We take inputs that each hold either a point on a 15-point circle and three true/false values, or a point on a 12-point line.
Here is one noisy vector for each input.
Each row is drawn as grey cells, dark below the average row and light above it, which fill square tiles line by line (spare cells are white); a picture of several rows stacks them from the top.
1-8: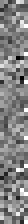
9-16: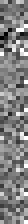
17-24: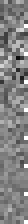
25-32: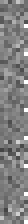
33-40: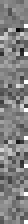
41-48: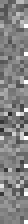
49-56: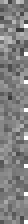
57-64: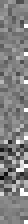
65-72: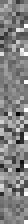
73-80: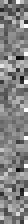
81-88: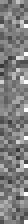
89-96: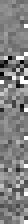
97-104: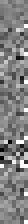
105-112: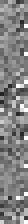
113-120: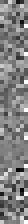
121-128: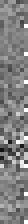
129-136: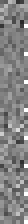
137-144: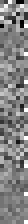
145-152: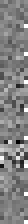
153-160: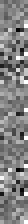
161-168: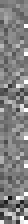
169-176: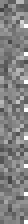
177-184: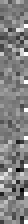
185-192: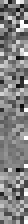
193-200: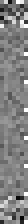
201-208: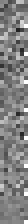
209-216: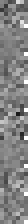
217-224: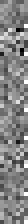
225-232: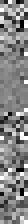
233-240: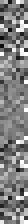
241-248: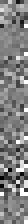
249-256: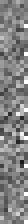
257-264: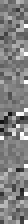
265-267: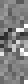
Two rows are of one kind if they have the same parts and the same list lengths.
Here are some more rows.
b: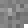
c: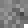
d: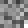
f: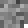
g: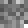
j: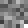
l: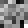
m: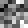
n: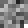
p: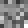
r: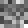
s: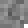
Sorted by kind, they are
b, c, f, g, j, l, n, r, s
d, m, p

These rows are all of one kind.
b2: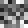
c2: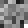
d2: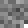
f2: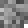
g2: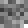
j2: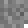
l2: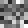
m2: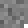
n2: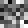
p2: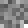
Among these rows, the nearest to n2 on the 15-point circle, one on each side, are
b2 and j2.
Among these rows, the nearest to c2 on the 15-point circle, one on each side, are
j2 and m2.
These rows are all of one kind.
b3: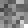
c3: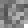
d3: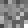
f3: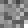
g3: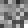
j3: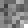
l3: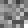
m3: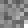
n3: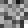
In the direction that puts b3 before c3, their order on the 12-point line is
j3, d3, b3, g3, l3, f3, m3, n3, c3.
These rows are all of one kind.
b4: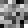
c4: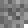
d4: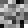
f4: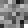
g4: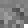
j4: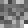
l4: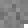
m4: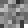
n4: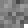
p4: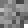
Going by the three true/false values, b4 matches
d4, j4, m4 and p4.
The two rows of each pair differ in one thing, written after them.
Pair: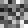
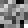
one of the three true/false values
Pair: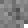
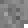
the place on the 15-point circle
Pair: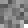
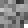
one of the three true/false values
